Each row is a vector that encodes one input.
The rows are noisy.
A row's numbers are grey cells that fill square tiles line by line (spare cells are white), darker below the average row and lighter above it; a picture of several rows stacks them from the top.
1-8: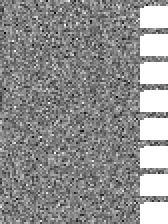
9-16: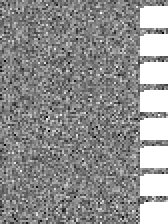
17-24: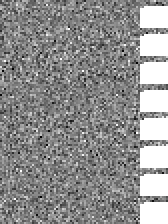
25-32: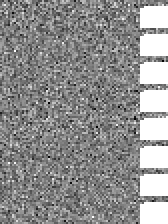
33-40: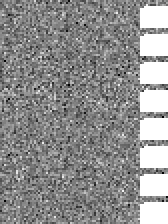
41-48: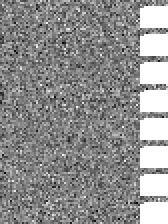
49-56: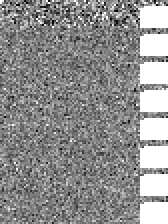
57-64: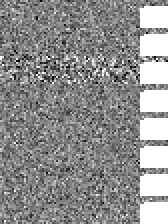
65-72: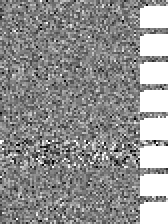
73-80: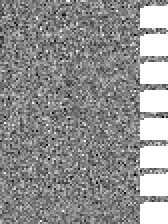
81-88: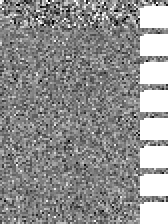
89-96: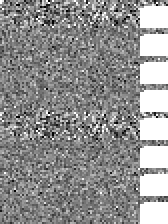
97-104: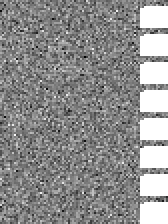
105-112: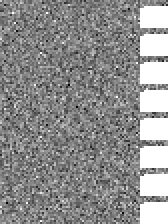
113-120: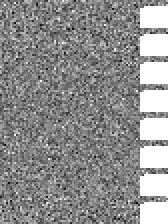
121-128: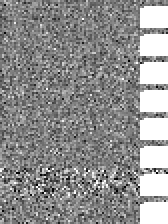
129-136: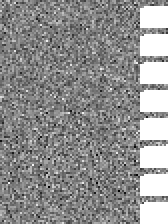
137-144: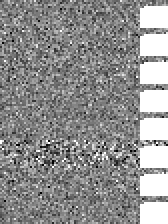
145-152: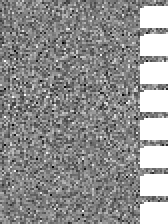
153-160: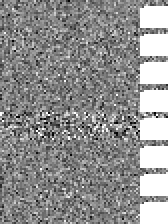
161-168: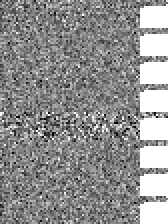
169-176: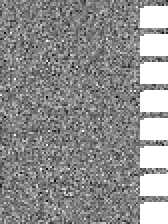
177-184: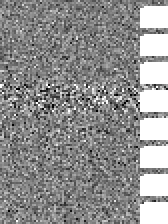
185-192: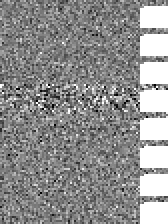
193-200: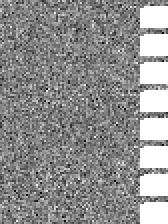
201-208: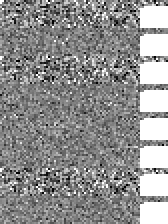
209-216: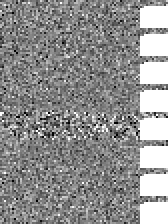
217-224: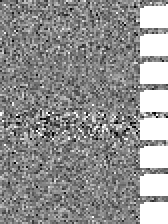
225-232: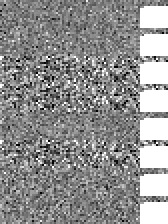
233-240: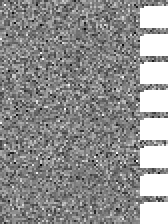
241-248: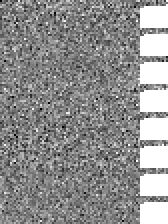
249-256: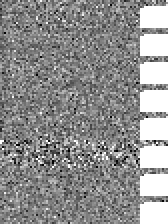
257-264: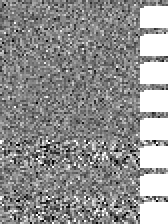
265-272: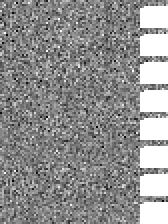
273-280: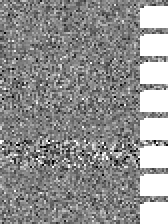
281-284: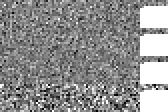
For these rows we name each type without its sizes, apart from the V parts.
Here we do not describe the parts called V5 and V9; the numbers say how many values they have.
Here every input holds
a node of a tree and a value of V9, together with a list of items, each either a point on a circle, or a value of V5.
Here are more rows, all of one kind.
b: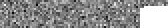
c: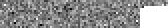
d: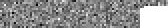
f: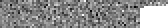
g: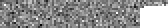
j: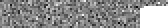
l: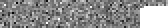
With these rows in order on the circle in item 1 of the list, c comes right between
b and g.
